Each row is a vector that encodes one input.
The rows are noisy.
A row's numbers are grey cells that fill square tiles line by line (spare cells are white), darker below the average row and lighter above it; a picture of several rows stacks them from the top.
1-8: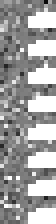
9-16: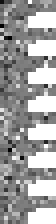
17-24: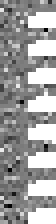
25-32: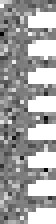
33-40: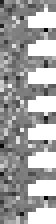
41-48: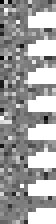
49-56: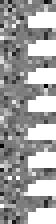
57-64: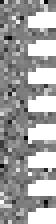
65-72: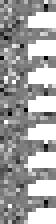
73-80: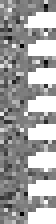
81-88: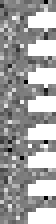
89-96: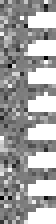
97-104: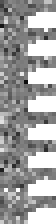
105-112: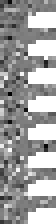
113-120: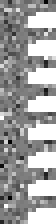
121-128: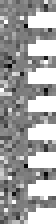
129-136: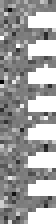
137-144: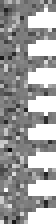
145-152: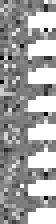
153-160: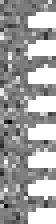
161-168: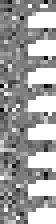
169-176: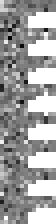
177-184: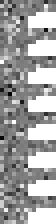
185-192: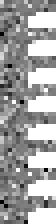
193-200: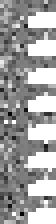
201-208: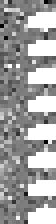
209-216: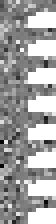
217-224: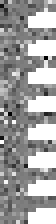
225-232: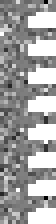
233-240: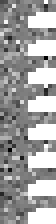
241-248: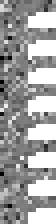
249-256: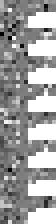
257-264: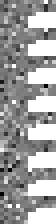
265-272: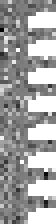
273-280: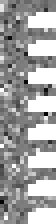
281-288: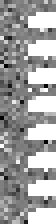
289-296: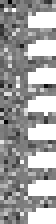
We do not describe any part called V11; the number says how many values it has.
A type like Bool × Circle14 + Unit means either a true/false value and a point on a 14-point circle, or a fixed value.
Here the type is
Line6 × (Line6 + V11) × V11.
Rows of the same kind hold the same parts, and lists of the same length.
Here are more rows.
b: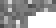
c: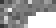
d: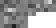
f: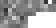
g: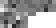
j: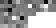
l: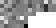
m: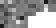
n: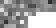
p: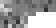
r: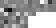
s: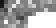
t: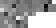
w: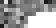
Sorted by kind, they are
b, c, d, f, j, m, s, w
g, l, n, p, r, t

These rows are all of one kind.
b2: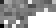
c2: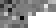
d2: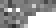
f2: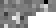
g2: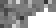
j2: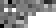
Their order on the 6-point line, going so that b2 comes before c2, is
b2, g2, j2, d2, c2, f2.
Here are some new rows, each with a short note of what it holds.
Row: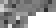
a point on each of two 6-point lines and a value of V11
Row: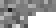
a point on each of two 6-point lines and a value of V11
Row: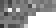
a point on a 6-point line and two values of V11
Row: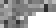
a point on each of two 6-point lines and a value of V11
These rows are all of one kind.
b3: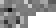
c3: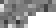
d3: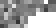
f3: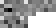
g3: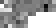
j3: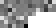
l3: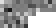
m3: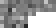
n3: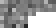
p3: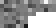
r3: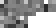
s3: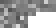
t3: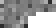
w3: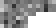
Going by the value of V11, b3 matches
f3, s3 and w3.
